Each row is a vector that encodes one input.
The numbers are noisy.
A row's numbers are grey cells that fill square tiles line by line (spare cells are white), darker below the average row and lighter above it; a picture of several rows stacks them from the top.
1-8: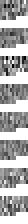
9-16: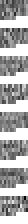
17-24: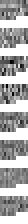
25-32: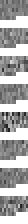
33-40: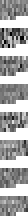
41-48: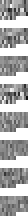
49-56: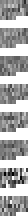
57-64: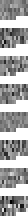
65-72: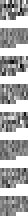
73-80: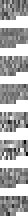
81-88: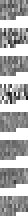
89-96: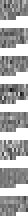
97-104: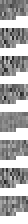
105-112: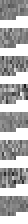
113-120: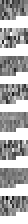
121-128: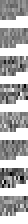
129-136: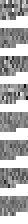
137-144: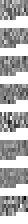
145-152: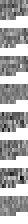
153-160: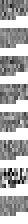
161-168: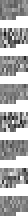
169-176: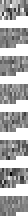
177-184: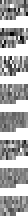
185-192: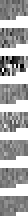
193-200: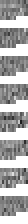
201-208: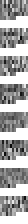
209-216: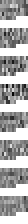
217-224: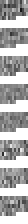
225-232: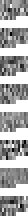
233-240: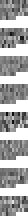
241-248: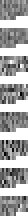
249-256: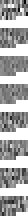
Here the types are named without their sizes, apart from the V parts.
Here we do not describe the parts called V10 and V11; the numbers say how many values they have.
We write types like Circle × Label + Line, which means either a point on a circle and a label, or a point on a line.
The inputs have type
Bool × Line × (Line + V11) × V10.
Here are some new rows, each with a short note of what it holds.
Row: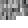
a point on a line, a true/false value, a value of V10 and a value of V11
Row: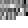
a point on a line, a true/false value, a value of V10 and a value of V11
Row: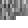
a point on a line, a true/false value, a value of V10 and a value of V11
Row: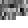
a point on each of two lines, a true/false value and a value of V10
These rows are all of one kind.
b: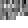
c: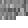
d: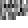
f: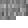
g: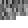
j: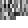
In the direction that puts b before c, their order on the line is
j, f, b, d, c, g.
